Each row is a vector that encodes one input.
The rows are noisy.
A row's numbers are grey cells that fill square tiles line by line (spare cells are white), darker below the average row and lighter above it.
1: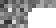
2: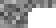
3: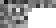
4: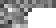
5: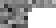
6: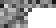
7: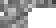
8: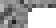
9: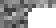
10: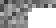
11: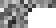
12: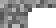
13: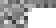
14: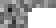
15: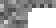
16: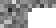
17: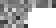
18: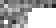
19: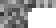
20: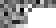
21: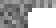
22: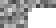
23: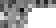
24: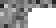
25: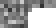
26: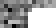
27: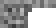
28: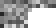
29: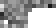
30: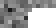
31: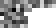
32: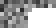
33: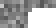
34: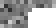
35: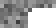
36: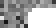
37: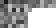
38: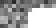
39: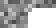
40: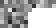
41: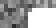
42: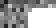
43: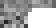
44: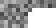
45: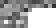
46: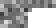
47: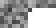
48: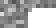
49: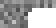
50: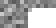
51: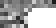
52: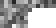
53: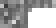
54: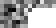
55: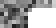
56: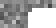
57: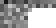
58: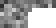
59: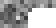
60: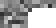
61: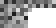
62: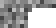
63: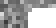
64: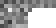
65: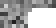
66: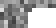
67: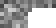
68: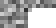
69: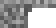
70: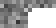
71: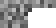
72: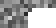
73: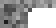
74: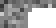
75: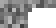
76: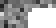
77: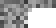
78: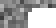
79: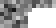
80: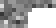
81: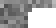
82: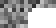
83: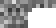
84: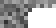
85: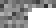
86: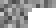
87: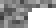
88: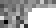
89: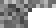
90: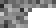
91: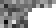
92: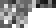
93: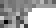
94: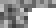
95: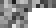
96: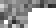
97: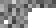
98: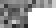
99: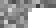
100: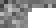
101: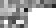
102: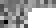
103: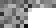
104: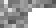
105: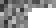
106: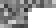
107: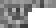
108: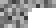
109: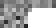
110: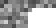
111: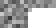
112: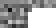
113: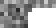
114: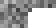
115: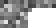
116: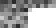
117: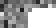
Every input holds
a point on a 5-point circle, together with either one of 5 labels, or a point on a 4-point line.
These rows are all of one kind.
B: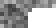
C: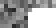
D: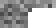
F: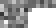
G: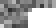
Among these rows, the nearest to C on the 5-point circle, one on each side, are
D and G.
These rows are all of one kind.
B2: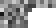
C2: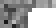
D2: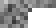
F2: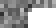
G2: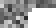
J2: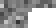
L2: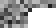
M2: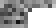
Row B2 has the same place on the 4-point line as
F2 and M2.
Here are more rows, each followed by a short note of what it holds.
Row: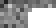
a point on a 5-point circle and one of 5 labels
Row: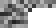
a point on a 5-point circle and a point on a 4-point line
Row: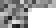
a point on a 5-point circle and one of 5 labels
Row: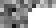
a point on a 5-point circle and a point on a 4-point line
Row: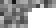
a point on a 5-point circle and one of 5 labels
